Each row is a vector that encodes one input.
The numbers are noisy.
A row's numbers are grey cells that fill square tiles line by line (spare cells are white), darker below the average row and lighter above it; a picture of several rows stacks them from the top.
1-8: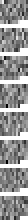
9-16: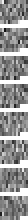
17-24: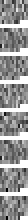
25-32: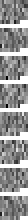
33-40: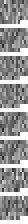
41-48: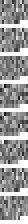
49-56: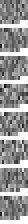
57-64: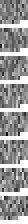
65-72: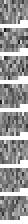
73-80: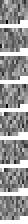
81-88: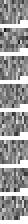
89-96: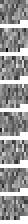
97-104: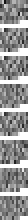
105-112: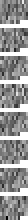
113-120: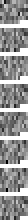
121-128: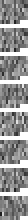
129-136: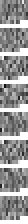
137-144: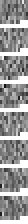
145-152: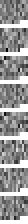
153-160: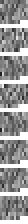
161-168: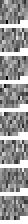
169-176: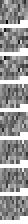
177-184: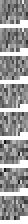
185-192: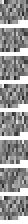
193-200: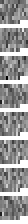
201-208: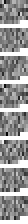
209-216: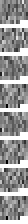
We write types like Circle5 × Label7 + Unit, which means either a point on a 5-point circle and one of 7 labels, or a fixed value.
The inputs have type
Line10.
